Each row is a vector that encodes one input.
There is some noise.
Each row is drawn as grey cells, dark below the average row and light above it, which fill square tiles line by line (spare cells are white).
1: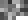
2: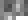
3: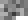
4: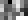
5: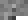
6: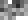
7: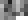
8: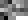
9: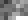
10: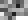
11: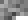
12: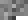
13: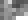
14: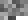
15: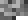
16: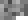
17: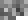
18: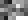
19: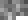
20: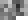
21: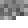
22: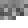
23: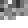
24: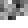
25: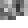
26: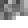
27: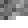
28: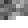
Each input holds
one of 5 labels.
